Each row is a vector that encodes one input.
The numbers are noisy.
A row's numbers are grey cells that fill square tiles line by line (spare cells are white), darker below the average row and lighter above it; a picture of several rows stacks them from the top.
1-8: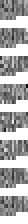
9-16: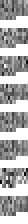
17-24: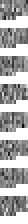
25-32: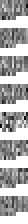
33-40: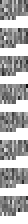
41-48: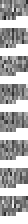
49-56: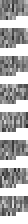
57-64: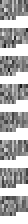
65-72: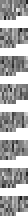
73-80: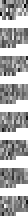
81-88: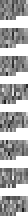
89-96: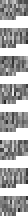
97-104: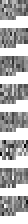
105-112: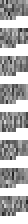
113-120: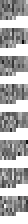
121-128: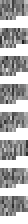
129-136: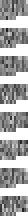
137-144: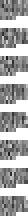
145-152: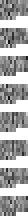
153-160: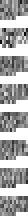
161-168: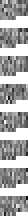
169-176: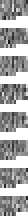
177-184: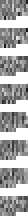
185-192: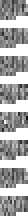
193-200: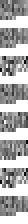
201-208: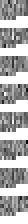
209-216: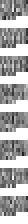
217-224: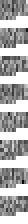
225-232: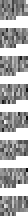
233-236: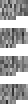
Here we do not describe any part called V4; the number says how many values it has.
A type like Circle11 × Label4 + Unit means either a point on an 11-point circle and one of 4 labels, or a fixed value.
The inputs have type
(Bool × Bool × Bool + Unit) × Label8 × V4 + List2(Circle8).
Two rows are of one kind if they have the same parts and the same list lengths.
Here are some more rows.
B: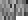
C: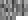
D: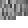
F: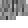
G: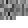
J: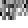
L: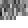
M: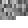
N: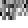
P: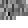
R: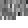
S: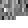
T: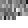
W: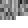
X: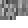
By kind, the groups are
B, D, R, T
C, G, X
F, L, P
J, N
M, S, W

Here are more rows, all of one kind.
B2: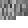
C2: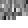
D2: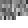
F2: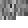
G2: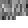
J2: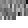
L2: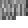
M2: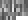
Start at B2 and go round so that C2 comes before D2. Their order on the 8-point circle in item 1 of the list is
B2, L2, G2, M2, C2, D2, J2, F2.
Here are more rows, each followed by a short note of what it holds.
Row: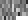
a list of two items
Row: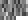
one of 8 labels, three true/false values and a value of V4
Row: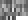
a list of two items
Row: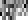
the empty list
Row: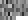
one of 8 labels and a value of V4
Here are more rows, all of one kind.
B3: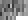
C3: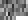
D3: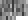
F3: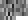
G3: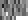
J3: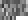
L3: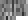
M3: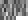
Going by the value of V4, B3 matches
D3 and L3.
